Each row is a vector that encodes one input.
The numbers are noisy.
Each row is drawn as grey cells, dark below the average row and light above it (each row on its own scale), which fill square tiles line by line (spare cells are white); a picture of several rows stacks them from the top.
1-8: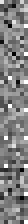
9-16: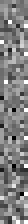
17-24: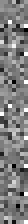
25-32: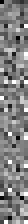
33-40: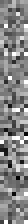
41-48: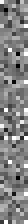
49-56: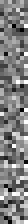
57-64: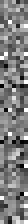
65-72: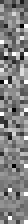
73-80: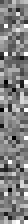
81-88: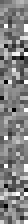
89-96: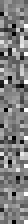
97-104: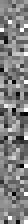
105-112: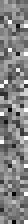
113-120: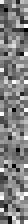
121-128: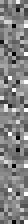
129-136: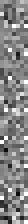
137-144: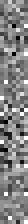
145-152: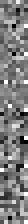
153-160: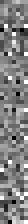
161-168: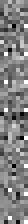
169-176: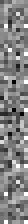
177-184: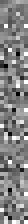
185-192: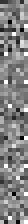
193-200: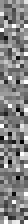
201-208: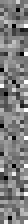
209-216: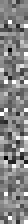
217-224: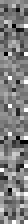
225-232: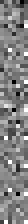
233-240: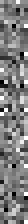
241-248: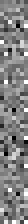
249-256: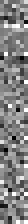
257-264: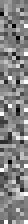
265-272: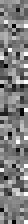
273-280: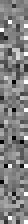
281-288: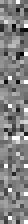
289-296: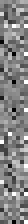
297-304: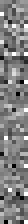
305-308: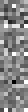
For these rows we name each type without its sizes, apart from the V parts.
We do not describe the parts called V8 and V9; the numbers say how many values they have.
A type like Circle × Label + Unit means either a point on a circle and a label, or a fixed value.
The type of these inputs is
Bool × Bool × Bool × Bool × (Tree + V9) × V8.
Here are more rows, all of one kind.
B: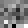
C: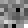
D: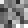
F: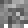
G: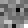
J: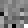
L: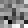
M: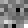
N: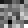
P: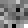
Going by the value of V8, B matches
C, G, M and P.
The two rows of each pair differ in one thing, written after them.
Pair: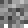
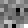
the value of V8
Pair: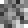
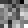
the value of V8
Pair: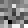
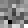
one of the four true/false values
